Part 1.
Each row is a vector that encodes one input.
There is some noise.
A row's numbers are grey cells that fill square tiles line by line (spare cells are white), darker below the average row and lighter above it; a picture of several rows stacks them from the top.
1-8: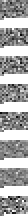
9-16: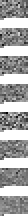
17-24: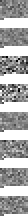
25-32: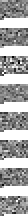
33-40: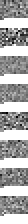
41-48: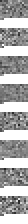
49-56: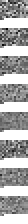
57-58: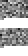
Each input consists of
four true/false values.
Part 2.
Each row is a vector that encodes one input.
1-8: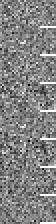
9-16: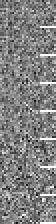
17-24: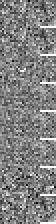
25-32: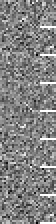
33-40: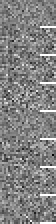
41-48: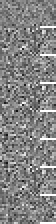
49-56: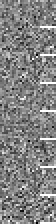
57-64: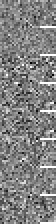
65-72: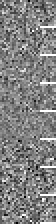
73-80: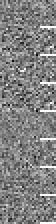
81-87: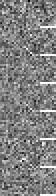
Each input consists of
a node of an 8-node tree.
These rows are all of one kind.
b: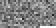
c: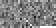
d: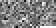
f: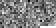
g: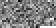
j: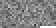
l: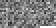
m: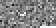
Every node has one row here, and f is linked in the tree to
l.
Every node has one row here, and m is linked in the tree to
j.
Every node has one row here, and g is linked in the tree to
b.
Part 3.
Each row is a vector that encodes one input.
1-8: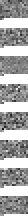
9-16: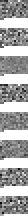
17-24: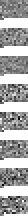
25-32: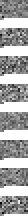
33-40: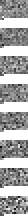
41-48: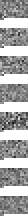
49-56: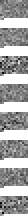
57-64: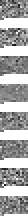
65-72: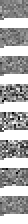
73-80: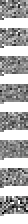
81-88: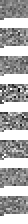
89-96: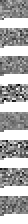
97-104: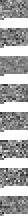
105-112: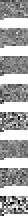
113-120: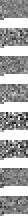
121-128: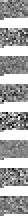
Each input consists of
four true/false values.
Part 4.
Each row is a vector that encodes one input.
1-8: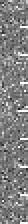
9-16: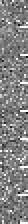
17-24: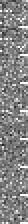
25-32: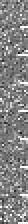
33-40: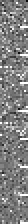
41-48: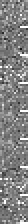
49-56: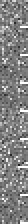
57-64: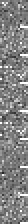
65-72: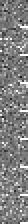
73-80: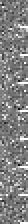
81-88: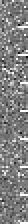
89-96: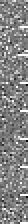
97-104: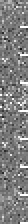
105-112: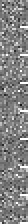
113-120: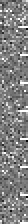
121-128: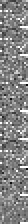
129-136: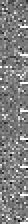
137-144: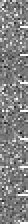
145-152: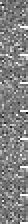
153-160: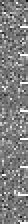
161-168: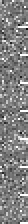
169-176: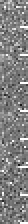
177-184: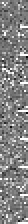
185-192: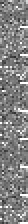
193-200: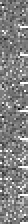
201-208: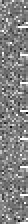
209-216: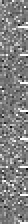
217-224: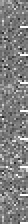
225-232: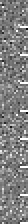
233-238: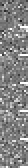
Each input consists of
a node of a 10-node tree.
